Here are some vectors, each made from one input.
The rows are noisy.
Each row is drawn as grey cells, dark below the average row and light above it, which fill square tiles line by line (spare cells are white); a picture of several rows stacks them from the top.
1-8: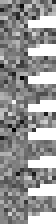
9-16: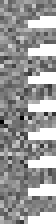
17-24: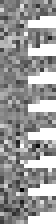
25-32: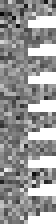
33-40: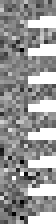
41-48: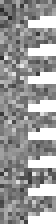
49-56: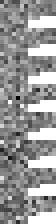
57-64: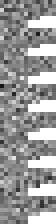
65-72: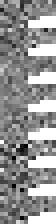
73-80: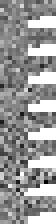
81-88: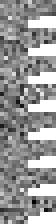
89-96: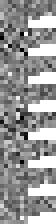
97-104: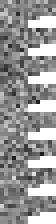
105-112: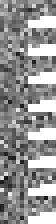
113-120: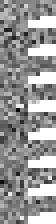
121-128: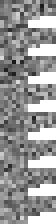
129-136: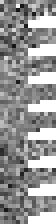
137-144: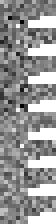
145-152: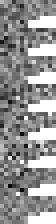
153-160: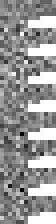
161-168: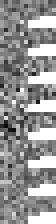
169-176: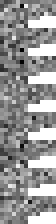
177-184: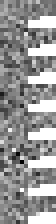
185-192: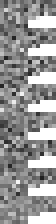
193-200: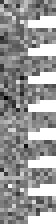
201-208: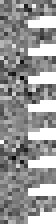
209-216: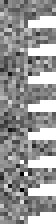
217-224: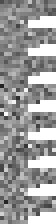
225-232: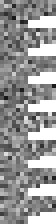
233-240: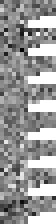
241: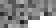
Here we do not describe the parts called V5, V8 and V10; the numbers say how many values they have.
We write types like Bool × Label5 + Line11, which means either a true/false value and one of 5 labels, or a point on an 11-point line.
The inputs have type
(Bool × Line6 + V5) × Label7 + V8 × V10.
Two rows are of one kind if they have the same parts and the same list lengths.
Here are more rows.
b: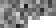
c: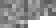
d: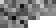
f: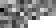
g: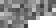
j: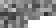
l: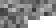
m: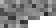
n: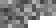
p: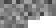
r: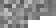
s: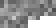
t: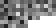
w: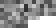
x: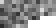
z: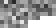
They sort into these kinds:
b, s, w, z
c, g, p, r
d, f, j, l, m, n, t, x

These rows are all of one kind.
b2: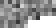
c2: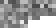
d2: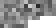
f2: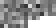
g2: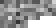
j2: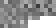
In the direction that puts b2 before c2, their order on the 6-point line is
j2, g2, b2, c2, f2, d2.
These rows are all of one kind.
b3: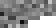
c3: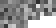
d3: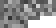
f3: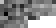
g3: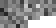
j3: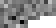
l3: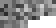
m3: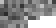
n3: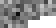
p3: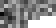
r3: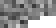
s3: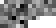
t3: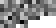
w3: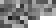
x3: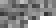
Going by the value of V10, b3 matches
r3, s3, t3 and x3.
